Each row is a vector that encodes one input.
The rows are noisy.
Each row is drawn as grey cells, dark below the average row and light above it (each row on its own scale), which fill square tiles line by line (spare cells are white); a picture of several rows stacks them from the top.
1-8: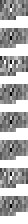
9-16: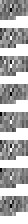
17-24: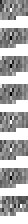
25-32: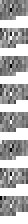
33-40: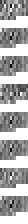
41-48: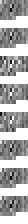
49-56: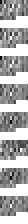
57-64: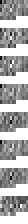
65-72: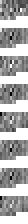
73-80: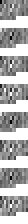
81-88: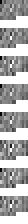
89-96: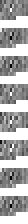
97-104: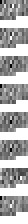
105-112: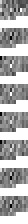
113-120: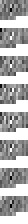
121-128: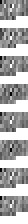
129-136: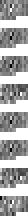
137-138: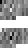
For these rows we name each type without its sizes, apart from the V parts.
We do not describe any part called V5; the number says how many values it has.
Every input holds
a list of items, each a true/false value and a value of V5.
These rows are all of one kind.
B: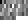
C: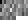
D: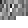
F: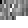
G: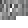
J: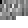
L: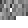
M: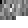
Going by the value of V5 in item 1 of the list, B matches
C and D.
